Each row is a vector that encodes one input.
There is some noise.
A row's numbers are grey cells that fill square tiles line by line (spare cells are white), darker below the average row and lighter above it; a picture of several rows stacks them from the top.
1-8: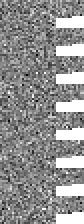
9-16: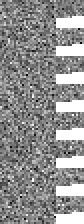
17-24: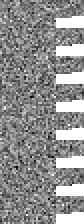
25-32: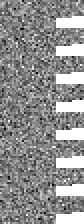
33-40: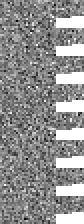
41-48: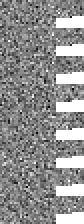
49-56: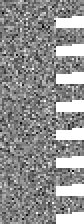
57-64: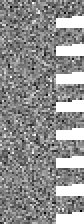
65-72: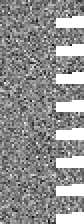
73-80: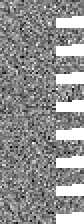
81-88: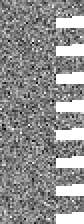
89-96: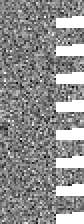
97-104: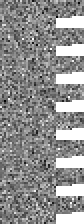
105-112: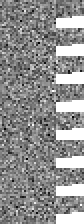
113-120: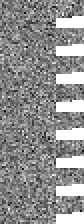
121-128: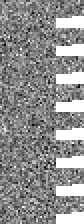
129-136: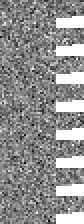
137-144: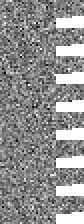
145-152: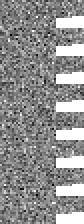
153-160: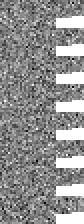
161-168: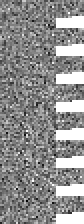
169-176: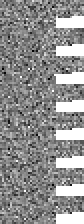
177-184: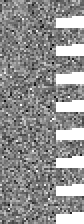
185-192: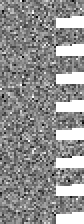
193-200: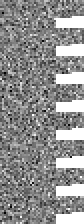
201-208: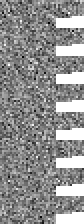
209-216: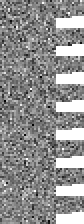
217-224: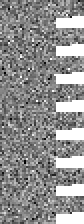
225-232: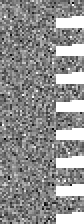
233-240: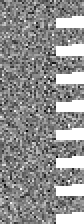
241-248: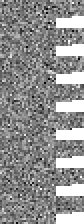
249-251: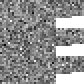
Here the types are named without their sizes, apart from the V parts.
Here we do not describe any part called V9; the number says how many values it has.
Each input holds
a label, together with either a point on a circle, or a value of V9.
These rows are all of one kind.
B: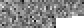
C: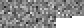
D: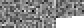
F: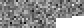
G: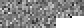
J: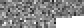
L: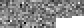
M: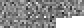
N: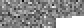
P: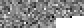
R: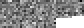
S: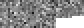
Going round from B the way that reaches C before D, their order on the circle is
B, S, J, L, R, G, C, D, F, N, M, P.
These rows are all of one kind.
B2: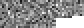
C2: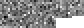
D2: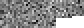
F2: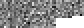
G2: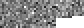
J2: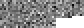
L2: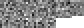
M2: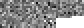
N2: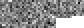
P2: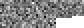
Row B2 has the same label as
D2, F2, G2 and J2.
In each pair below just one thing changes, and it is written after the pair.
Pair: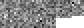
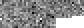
the place on the circle
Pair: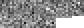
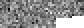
the label
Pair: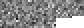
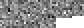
the place on the circle
